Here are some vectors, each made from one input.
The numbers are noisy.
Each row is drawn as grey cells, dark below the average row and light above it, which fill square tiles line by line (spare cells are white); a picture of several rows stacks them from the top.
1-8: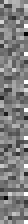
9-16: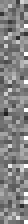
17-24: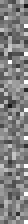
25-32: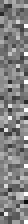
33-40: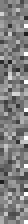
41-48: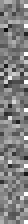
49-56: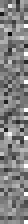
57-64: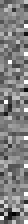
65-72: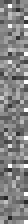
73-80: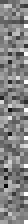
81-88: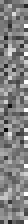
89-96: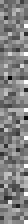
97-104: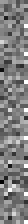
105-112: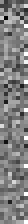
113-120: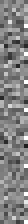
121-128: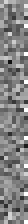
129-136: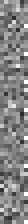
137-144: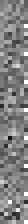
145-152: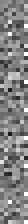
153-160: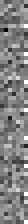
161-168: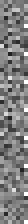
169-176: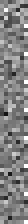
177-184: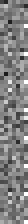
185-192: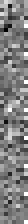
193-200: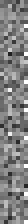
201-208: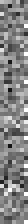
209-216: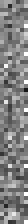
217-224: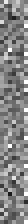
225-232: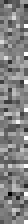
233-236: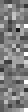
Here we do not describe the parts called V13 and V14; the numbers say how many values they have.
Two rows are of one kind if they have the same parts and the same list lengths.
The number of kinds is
2.
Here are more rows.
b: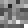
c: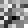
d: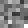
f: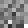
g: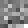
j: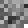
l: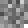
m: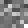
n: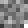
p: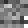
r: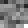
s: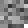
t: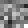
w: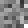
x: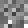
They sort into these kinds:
b, d, f, n, s, w, x
c, g, j, l, m, p, r, t

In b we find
a true/false value, a value of V13 and a value of V14.
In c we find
a point on a 15-point line and a value of V13.
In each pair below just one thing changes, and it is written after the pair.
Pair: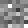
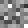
the place on the 15-point line
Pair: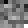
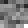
the place on the 15-point line
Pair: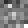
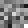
the place on the 15-point line
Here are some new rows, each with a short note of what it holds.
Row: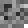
a true/false value, a value of V13 and a value of V14
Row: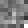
a true/false value, a value of V13 and a value of V14
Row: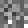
a true/false value, a value of V13 and a value of V14
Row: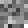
a true/false value, a value of V13 and a value of V14
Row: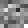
a point on a 15-point line and a value of V13
